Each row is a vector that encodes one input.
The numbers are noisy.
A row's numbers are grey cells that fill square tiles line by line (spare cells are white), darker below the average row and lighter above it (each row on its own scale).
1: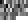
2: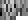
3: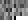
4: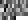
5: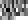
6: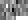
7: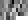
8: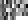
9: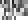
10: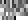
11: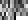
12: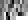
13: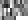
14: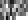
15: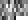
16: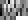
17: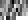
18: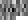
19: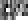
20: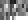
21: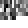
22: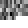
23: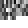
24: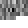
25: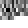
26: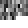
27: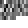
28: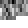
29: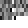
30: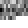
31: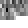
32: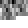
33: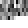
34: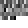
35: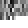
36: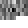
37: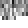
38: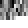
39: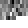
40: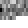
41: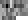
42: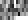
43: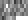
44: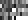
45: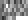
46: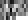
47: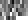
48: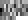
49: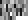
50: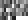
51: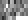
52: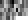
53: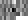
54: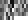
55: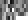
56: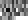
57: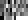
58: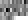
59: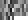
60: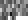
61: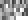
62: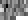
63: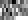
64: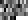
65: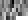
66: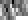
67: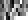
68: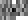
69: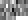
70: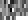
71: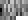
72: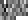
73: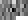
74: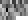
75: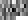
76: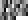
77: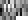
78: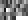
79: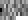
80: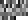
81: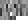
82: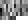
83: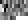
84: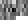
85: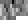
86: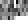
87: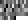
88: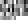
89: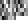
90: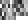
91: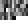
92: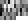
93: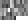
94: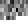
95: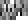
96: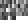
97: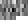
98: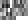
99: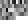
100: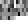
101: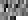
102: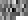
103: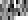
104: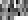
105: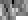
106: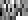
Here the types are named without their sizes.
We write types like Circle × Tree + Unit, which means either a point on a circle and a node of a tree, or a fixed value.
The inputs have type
(Bool × Bool × Bool × Bool + Unit) × Label.
